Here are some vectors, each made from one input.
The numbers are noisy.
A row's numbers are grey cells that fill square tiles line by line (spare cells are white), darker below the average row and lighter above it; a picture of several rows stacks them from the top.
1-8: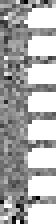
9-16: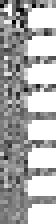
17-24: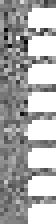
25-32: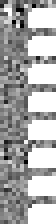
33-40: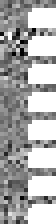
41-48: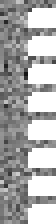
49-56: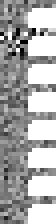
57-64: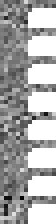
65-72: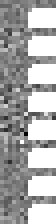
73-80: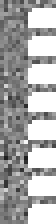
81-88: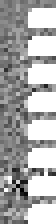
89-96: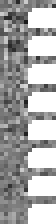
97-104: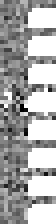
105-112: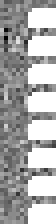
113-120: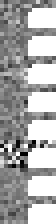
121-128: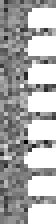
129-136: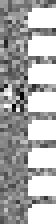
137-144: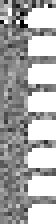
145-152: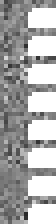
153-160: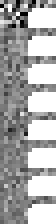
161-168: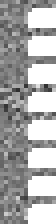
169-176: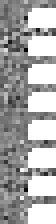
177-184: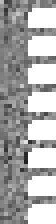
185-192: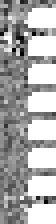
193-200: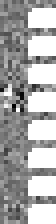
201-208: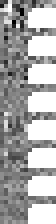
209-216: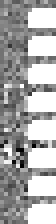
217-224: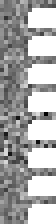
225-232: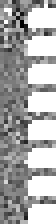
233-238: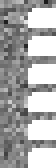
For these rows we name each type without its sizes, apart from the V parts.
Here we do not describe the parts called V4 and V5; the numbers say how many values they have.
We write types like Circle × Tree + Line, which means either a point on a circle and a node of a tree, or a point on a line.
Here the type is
(Bool × Bool × Bool × Bool + V5) × Line + V4.
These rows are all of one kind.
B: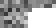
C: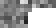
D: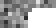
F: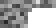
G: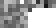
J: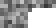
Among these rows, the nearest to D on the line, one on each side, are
B and C.
